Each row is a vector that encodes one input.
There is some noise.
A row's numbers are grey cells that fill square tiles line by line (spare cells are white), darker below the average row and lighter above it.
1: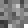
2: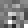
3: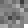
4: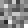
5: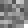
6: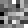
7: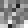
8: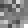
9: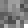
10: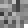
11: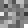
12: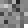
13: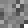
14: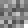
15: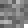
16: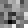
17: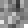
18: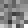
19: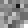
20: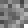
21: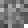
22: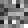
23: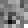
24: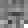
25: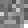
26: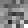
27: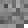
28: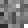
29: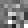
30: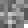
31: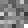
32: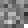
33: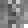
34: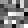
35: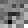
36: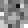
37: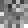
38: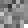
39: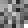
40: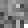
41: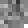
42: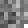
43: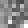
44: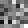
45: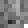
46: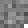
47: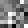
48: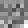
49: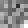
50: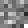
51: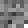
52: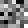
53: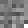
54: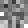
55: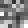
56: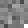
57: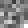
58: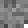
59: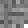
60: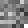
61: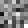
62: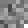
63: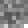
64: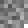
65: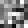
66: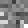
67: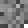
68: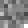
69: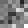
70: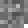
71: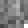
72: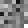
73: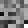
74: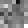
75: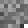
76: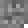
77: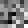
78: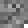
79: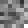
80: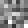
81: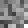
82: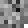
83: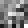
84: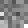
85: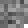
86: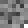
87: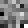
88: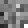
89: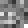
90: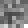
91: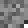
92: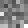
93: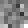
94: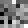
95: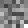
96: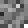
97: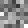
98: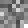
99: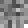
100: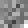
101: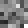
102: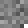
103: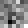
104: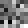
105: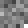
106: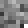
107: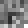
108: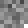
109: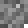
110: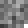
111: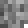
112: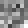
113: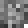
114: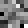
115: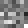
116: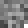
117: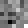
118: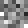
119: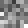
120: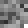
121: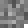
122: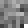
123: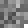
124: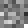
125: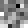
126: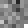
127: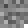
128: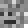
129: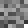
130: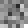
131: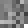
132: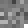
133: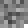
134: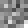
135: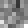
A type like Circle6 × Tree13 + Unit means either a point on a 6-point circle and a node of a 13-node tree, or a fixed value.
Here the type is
List2(Line4 + Line6).
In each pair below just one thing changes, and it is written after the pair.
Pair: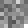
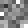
the place on the 4-point line in item 2 of the list
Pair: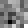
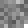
the place on the 4-point line in item 2 of the list
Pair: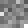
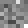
the place on the 4-point line in item 1 of the list
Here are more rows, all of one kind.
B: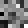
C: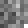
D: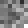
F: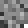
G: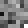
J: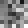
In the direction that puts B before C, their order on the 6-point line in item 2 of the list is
G, F, B, J, C, D.
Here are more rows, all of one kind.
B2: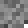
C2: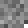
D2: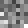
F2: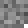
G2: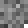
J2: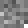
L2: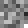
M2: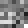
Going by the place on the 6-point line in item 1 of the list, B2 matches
D2 and G2.
